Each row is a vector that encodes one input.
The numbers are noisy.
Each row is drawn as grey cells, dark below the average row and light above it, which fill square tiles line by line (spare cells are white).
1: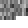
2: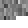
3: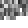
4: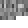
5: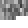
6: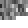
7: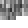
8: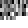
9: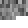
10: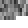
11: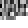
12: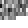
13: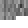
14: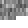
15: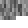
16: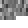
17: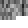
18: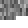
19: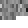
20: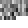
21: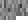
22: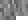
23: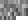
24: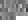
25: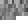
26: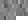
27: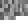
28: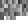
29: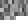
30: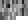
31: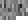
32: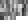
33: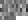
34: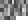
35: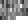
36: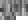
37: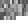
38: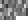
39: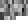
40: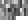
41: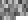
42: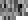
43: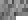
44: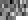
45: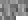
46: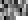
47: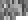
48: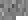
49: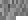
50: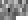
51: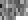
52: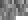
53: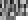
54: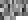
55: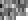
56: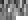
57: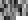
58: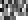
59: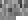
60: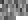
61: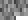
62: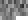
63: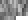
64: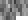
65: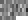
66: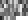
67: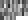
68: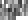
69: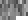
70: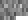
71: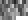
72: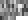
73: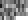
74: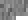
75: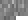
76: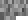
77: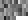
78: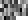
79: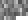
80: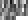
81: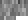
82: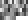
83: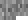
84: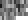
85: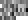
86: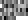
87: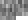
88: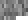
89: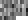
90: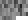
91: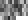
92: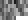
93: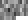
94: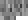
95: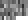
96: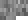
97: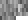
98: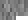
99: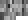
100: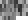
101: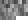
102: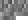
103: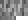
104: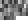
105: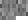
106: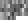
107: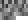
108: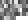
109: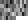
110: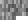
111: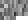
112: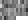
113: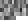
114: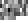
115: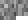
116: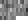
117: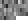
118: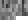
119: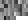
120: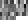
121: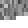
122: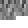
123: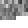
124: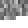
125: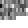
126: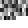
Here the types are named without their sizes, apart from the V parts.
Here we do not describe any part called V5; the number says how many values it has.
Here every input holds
a list of items, each a label and a value of V5.
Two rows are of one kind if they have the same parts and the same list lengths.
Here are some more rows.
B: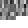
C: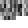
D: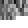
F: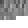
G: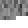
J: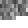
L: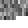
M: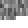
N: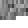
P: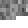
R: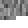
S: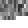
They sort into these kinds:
B
C, G, J, L, N, P, R, S
D, F, M

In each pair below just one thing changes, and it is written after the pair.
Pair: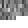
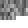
the value of V5 in item 2 of the list
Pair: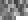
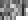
the label in item 2 of the list
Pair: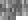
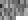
the value of V5 in item 2 of the list
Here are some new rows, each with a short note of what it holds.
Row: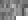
a list of two items
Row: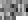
a list of two items
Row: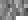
a list of one item
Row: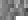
a list of one item
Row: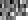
the empty list
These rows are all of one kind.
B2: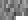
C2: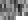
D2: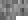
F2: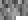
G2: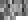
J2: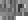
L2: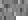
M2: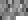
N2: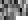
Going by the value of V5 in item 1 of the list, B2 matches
D2, J2 and N2.
